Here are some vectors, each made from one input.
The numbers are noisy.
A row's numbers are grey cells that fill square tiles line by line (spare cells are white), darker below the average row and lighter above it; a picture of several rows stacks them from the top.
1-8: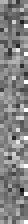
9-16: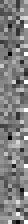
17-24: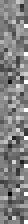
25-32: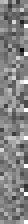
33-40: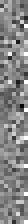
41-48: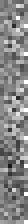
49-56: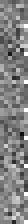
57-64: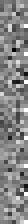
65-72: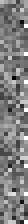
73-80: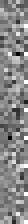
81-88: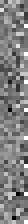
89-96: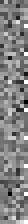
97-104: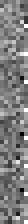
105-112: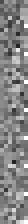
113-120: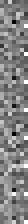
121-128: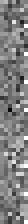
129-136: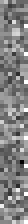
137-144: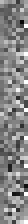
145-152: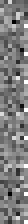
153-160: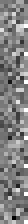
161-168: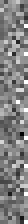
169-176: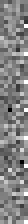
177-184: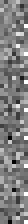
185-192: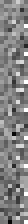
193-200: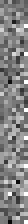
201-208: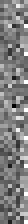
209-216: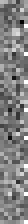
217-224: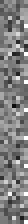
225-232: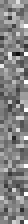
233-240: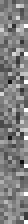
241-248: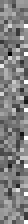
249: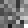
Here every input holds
either three true/false values, or a list of up to three points on a 6-point line.
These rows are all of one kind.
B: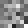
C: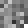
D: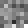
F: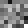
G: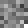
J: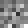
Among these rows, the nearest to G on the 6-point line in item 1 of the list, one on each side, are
D and F.
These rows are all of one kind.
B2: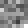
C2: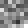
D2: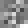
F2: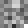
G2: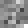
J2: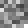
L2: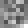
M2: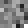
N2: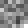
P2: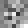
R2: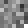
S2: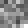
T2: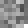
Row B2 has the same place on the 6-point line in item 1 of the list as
M2, N2, R2 and S2.
